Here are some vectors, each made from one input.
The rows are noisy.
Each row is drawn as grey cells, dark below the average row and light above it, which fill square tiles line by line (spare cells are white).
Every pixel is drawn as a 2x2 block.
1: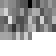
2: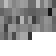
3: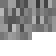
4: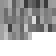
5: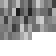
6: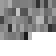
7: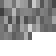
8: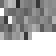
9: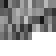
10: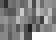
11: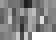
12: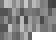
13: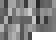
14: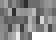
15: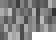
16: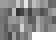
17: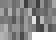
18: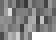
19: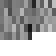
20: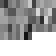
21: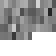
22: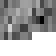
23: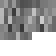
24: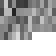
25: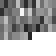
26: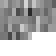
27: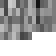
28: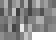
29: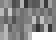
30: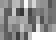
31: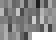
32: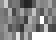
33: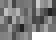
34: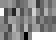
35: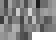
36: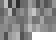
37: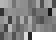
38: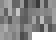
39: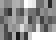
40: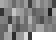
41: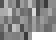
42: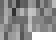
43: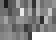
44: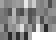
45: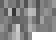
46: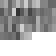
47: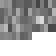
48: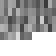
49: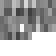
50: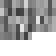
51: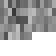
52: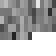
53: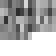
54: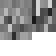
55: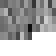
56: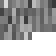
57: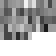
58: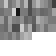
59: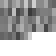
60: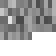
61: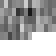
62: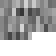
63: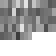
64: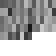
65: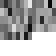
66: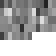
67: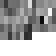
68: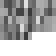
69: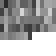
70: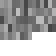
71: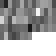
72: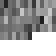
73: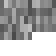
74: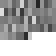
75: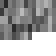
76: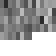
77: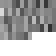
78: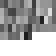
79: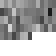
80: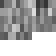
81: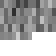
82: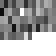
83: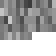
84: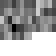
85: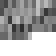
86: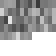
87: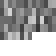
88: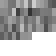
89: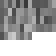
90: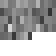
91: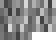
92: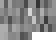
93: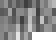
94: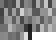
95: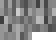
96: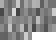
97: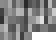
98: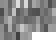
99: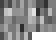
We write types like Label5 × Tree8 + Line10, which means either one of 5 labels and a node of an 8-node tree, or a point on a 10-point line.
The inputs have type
Circle9 + Tree10.
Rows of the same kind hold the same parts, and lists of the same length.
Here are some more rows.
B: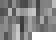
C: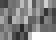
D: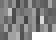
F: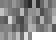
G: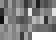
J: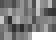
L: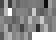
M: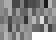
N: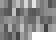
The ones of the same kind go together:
B, D, F, G, L, M
C, J, N

